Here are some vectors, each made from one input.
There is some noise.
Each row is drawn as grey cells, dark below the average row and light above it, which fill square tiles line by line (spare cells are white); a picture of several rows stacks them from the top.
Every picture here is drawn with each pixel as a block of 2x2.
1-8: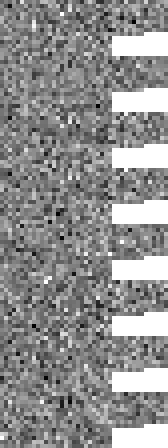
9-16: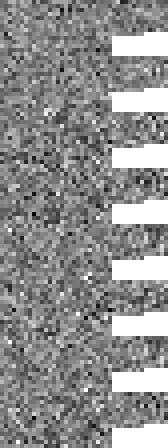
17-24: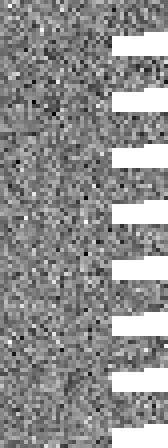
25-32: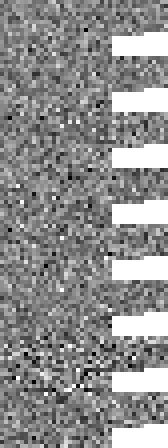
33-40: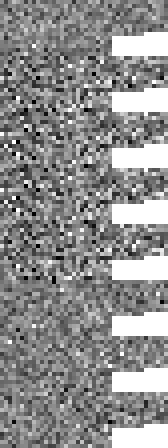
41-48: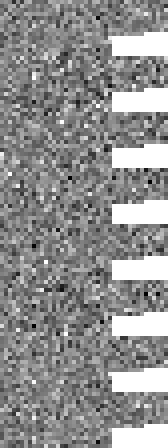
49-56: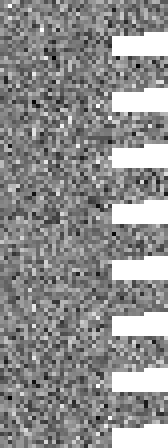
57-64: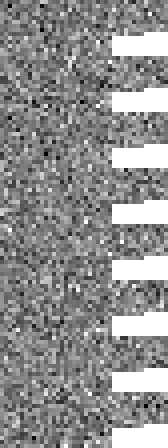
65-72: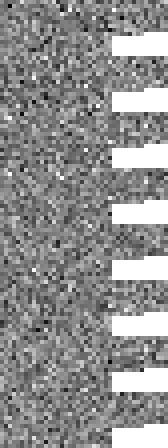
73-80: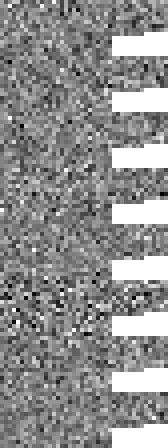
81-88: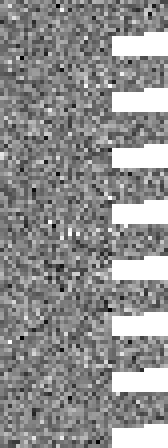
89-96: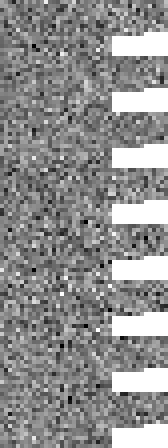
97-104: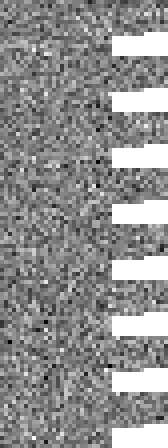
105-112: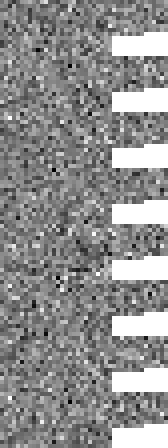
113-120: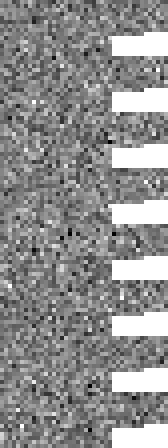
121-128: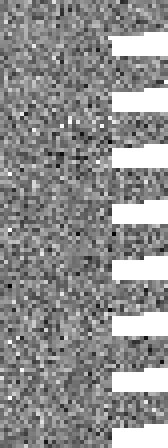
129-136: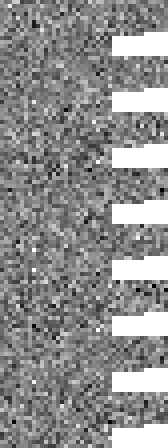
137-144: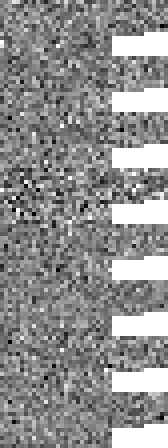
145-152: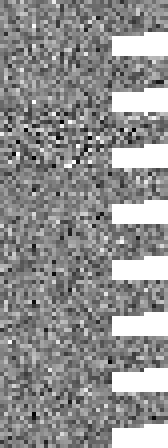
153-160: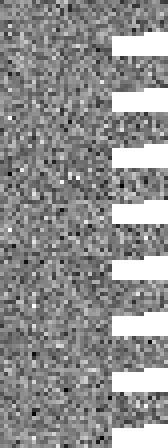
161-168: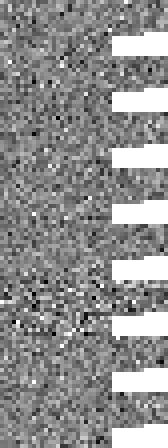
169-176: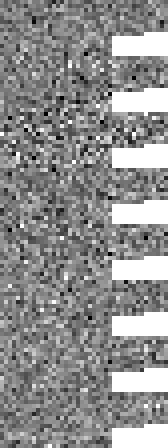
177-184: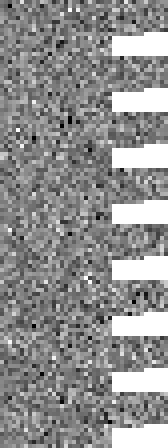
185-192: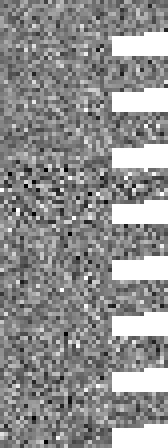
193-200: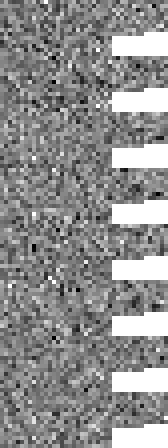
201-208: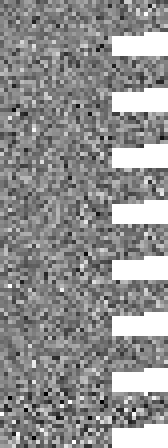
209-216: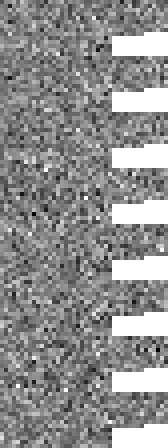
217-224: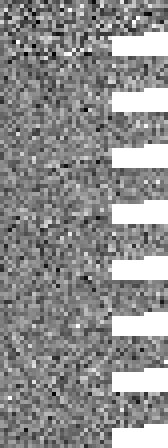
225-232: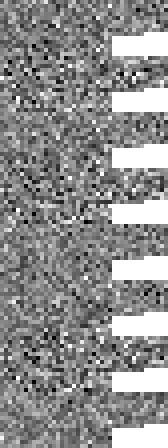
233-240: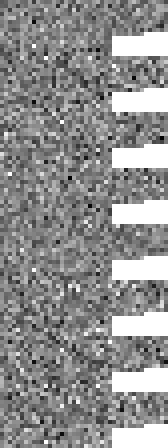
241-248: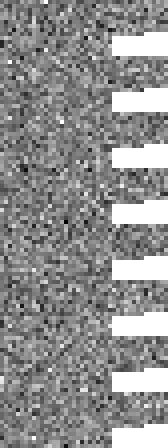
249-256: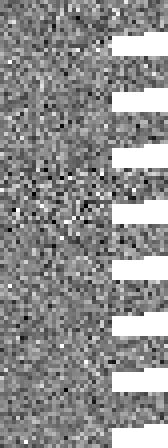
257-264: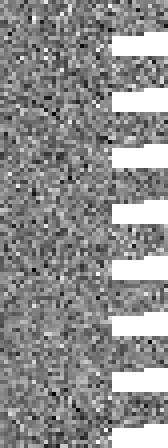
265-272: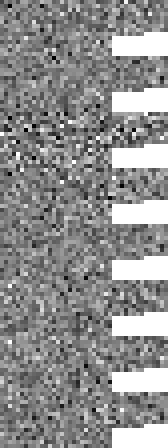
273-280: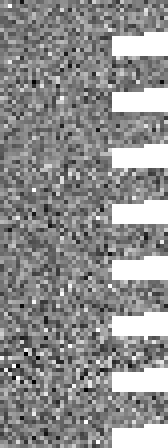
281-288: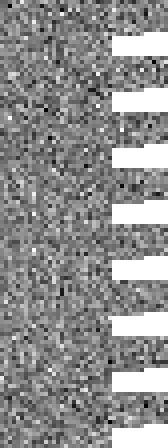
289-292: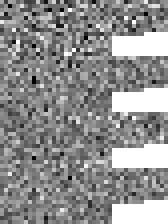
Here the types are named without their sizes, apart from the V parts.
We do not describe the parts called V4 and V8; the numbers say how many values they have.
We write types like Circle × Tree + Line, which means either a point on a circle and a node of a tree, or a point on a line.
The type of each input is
Circle × List(Line + V4) × V8.
